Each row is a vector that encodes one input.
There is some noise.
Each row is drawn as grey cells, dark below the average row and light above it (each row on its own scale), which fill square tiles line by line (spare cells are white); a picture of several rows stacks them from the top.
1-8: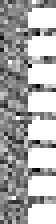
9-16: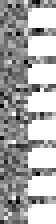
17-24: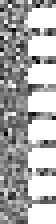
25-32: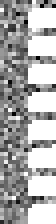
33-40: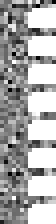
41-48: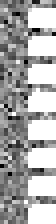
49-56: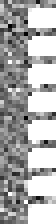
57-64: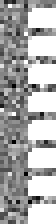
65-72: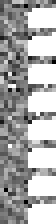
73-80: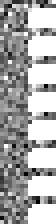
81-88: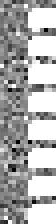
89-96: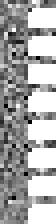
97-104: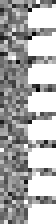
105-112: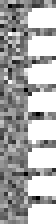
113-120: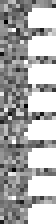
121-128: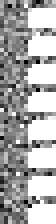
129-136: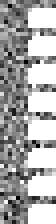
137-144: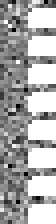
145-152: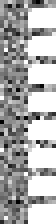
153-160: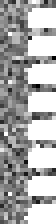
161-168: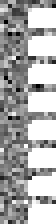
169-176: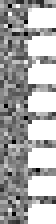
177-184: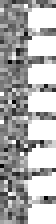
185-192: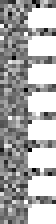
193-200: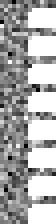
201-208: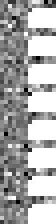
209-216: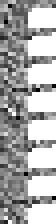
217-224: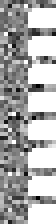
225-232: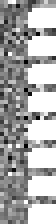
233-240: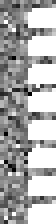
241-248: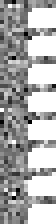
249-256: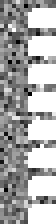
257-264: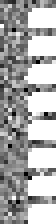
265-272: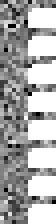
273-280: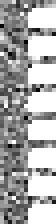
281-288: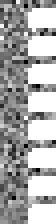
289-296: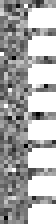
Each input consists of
a point on an 8-point line, a node of a 13-node tree and a true/false value.
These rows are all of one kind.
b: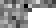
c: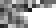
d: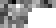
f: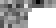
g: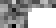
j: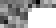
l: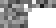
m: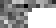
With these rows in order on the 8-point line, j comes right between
g and m.
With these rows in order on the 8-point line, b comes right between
d and g.
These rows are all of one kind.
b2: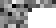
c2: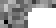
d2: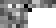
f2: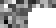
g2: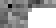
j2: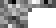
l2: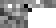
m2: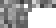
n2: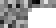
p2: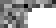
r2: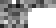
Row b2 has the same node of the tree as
d2, f2 and m2.
